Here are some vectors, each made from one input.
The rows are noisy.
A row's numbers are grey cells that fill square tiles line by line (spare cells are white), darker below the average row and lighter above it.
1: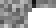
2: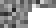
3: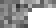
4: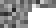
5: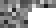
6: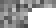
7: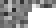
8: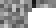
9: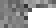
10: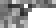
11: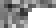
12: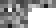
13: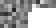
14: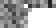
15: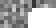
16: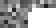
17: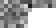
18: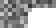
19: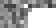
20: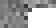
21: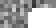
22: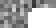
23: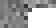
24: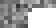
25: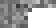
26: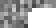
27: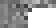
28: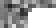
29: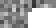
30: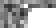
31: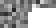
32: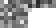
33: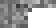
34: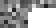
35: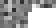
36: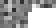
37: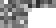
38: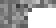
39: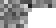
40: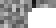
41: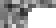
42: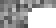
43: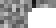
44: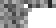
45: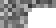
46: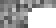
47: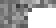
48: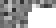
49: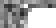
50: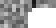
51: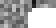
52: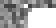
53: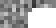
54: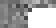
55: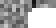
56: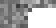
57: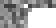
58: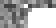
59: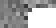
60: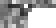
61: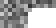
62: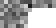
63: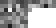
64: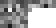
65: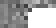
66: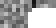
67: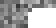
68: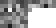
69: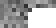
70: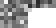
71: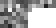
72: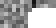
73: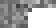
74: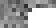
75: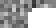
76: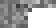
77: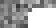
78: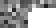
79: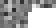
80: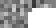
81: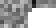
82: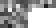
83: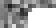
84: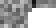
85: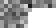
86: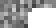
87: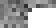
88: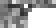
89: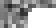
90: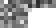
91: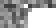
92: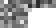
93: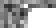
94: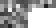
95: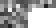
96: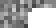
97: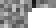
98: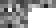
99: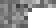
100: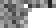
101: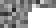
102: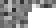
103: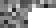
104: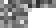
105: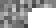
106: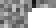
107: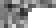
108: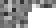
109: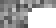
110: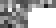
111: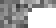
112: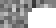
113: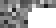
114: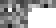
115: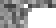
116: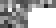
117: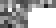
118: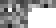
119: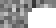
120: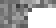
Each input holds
either a point on a 5-point line, or a point on an 8-point line, or a point on a 10-point line.
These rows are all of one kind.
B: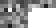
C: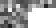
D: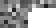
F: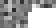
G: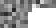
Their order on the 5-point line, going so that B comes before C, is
B, C, D, G, F.
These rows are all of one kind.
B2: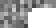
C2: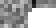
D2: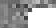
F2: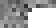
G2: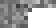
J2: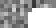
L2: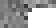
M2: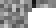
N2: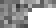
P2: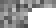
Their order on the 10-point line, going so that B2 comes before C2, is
F2, L2, D2, G2, N2, P2, B2, J2, M2, C2.
